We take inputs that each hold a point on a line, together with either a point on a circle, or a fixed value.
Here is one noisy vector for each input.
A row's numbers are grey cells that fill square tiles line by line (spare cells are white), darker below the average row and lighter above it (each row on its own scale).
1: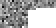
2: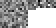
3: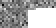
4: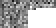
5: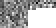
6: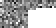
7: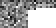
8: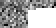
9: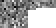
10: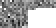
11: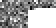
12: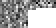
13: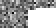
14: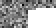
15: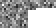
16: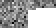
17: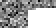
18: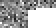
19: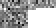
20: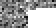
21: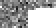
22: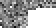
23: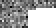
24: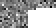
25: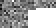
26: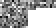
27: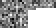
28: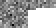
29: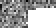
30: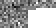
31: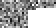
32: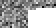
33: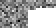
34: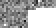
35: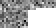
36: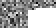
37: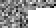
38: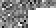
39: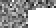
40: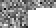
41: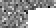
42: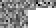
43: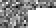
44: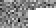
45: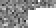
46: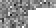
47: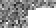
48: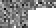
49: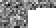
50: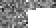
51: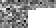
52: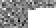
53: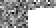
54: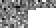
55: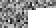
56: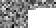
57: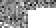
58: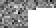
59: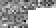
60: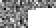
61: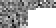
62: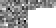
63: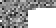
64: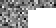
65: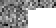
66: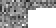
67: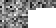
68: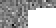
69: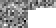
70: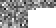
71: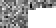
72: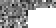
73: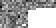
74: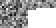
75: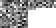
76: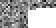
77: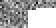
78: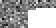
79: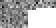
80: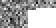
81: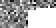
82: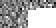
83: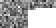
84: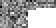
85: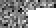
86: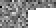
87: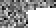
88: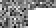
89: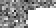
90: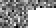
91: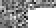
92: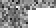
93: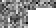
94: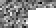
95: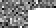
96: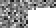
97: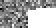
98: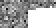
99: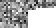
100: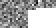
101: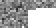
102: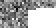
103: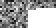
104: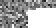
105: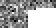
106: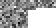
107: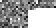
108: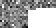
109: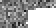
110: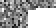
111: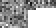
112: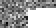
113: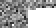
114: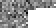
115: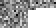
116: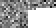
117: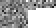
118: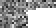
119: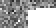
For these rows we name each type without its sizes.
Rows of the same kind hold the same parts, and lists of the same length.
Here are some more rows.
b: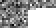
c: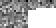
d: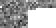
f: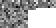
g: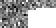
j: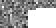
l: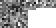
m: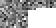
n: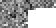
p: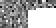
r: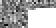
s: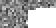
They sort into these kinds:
b, d, f, g, j, l, r
c, m, n, p, s

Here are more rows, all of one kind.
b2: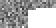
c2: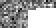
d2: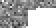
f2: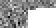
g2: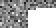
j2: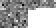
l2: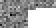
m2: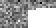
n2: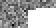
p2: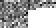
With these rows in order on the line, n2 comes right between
b2 and f2.
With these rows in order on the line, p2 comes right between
b2 and j2.
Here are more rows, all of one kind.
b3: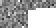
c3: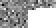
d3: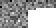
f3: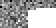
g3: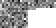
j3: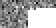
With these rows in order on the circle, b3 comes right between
g3 and j3.
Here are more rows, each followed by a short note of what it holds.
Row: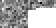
a point on a circle and a point on a line
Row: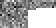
a point on a line
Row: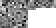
a point on a circle and a point on a line
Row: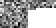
a point on a circle and a point on a line
